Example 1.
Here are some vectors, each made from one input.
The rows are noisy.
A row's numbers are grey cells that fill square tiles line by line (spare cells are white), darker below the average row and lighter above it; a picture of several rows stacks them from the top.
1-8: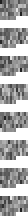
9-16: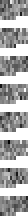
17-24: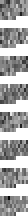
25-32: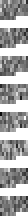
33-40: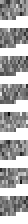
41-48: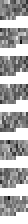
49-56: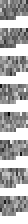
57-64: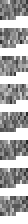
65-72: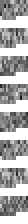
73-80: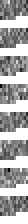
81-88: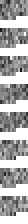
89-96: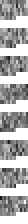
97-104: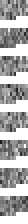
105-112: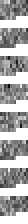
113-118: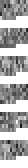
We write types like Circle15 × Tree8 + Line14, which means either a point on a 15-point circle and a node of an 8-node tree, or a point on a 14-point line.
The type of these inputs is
Line8 + Line11.
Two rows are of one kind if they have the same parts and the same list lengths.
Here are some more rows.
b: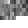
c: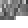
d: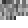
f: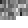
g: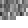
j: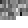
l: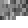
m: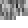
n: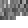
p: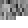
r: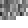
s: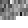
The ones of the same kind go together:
b, c, l, n
d, f, g, j, m, p, r, s

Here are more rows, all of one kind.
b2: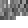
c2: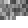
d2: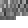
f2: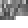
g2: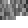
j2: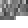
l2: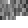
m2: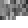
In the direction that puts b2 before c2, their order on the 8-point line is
f2, j2, d2, b2, g2, l2, m2, c2.
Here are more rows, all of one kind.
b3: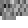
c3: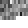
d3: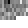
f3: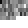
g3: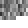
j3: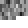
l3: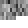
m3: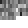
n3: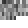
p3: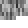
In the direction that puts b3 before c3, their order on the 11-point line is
l3, p3, n3, d3, g3, j3, b3, c3, m3, f3.
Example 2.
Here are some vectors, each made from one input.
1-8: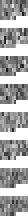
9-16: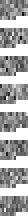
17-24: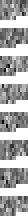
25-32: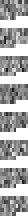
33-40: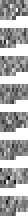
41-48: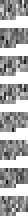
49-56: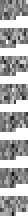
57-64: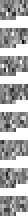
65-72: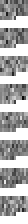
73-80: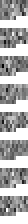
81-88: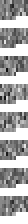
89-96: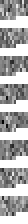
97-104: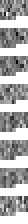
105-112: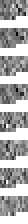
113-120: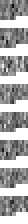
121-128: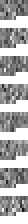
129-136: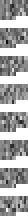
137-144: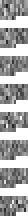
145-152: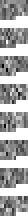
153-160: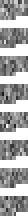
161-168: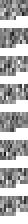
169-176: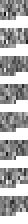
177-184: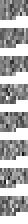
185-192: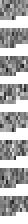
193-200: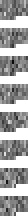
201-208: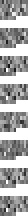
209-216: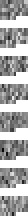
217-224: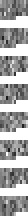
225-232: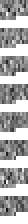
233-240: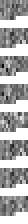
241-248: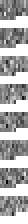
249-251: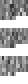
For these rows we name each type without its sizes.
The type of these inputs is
(Circle + Unit) × Line.
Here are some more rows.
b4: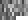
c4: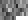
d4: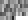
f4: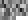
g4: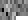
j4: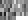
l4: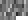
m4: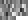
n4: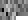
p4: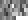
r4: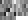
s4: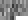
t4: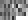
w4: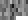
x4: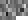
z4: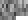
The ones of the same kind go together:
b4, d4, f4, j4, m4, p4, r4, t4, z4
c4, g4, l4, n4, s4, w4, x4

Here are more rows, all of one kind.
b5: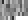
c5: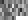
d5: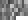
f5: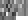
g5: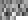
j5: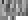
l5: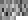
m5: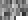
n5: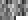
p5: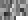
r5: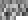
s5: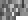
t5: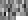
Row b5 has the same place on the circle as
c5, j5 and l5.
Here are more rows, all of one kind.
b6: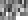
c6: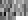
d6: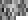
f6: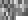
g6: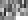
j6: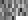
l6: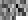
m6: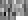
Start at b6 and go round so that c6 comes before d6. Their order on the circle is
b6, g6, j6, f6, m6, c6, d6, l6.
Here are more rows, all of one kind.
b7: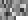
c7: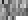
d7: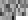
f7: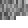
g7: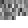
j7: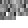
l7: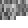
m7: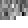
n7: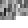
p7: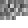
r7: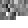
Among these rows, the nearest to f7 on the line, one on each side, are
l7 and p7.
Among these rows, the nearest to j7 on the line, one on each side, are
n7 and r7.
